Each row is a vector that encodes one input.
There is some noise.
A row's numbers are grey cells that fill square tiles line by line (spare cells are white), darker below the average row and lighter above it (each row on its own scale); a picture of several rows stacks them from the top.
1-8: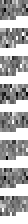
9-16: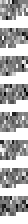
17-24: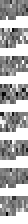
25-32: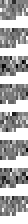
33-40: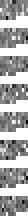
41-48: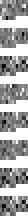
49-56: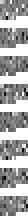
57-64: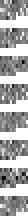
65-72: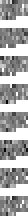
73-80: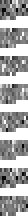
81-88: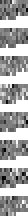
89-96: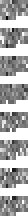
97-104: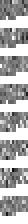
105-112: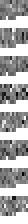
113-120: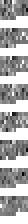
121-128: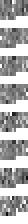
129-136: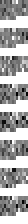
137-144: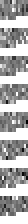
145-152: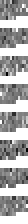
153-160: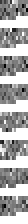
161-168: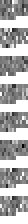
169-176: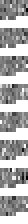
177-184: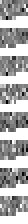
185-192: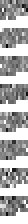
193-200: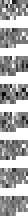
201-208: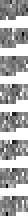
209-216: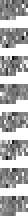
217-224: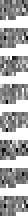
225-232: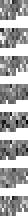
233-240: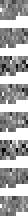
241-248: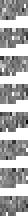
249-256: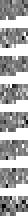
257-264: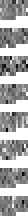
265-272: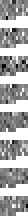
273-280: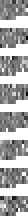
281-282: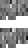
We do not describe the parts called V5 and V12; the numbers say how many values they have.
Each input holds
a true/false value and a value of V5, together with either a point on a 7-point line, or a value of V12.
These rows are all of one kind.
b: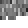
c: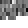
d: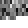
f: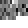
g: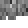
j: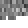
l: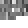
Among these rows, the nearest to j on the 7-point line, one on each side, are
b and l.
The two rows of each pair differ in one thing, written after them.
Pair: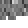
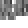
the true/false value
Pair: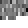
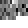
the place on the 7-point line
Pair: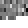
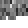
the place on the 7-point line
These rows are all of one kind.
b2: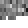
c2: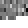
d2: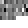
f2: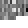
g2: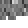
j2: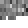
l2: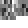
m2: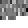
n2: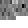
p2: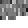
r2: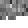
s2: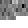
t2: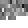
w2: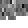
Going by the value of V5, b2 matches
c2, j2 and r2.
